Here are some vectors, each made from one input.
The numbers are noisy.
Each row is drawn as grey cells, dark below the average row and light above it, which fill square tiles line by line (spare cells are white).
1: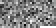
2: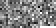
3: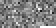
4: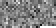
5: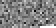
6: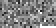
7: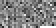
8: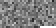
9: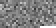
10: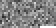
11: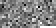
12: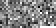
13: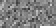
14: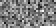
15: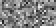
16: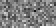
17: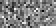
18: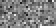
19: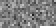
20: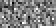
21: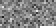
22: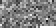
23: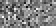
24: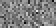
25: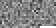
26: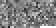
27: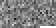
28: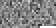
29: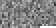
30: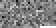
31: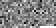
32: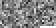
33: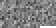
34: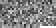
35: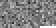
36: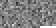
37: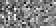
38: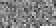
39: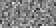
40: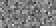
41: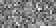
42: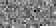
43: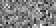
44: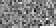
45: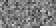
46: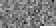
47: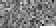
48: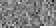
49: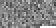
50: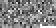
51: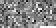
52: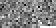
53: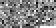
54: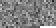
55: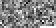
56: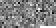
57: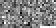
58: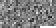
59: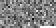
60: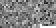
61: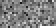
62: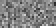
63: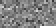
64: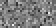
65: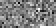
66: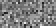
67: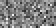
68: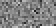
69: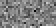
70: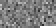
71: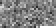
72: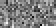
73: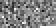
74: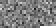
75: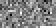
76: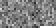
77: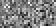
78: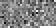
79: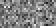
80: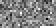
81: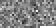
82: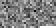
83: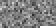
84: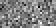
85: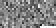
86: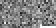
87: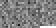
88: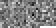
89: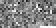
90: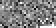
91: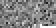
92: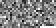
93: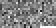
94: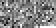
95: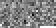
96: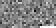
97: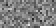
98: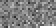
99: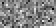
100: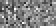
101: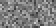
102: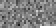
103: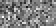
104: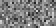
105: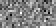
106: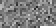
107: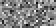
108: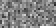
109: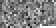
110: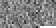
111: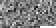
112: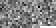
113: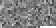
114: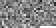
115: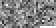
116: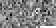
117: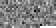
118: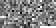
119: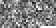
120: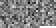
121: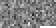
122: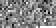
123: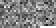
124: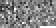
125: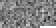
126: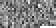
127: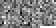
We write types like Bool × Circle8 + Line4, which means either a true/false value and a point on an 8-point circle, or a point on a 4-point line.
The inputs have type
List2(Circle6) + Tree8.
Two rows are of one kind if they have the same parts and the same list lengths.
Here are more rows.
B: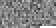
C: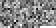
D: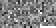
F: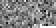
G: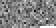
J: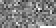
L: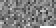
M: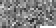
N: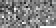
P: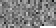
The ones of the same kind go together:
B, G
C
D, F, J, N
L, M, P

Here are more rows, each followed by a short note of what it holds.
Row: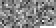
the empty list
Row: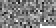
a node of an 8-node tree
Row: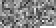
the empty list
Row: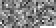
the empty list
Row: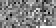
a node of an 8-node tree
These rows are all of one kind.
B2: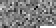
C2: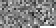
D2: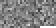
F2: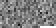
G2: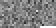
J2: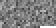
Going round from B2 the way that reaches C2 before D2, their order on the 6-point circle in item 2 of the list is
B2, F2, C2, D2, J2, G2.
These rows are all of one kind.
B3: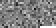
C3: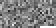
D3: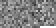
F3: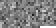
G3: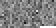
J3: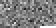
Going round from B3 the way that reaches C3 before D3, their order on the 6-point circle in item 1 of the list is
B3, F3, C3, D3, G3, J3.
